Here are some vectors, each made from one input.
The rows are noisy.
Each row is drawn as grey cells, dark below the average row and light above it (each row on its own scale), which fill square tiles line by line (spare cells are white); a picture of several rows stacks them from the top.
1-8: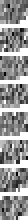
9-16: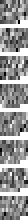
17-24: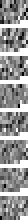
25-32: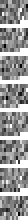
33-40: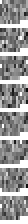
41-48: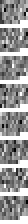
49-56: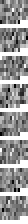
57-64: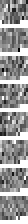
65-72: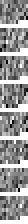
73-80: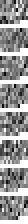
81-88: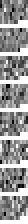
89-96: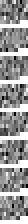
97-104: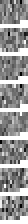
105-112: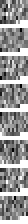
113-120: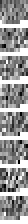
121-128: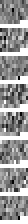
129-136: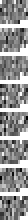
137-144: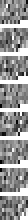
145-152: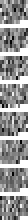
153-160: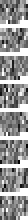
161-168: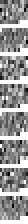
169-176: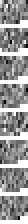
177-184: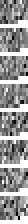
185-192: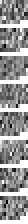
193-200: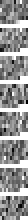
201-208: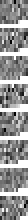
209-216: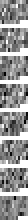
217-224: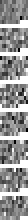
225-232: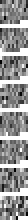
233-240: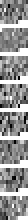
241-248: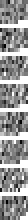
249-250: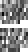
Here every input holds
either a fixed value, or four labels (each one of 12) and four true/false values.
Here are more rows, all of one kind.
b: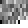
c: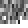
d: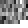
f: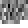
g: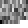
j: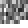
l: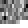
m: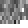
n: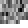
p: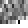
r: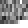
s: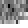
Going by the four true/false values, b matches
c and p.
